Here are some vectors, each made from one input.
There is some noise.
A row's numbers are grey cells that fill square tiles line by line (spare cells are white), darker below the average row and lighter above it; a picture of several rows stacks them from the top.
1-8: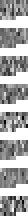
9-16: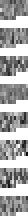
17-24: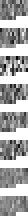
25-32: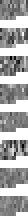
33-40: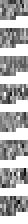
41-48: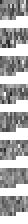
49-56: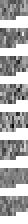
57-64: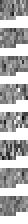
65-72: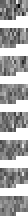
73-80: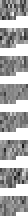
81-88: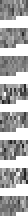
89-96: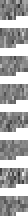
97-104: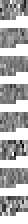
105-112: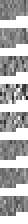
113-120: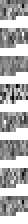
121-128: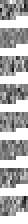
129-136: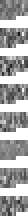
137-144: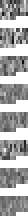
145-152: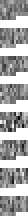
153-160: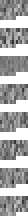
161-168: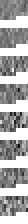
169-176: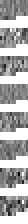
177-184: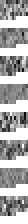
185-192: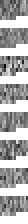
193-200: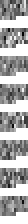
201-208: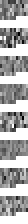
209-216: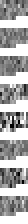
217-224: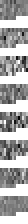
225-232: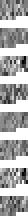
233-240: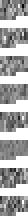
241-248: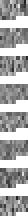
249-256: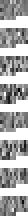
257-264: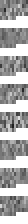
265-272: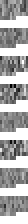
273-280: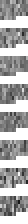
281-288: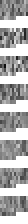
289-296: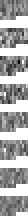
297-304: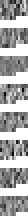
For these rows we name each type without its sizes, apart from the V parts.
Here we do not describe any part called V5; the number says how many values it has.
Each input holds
a point on a line and a node of a tree, together with a list of values of V5.
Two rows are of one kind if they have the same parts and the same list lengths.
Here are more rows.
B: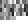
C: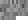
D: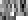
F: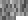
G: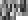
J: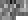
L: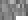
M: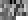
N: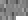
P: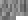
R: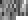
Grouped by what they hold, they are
B, C, G, N, P
D, F, L, R
J, M

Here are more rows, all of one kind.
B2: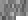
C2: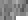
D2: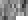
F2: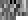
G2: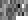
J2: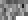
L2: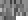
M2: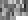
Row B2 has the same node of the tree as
C2 and D2.
